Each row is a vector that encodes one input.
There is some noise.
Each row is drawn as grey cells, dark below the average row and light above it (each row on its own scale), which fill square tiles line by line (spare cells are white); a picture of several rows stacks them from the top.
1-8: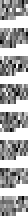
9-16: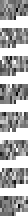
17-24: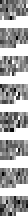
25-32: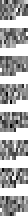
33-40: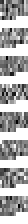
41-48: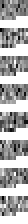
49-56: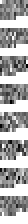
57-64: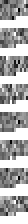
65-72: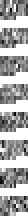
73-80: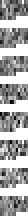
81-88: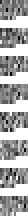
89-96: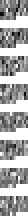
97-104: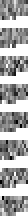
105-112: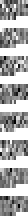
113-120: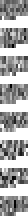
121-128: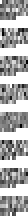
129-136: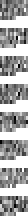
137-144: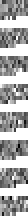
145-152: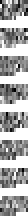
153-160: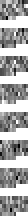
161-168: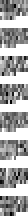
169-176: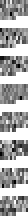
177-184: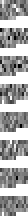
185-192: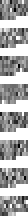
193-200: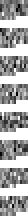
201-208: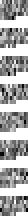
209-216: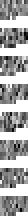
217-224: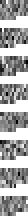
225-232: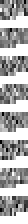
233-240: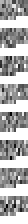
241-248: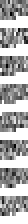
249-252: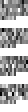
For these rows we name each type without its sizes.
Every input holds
a label, together with either a point on a circle, or four true/false values.
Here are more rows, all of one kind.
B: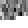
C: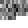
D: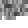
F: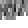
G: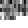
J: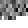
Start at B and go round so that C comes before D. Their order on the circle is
B, G, C, D, F, J.
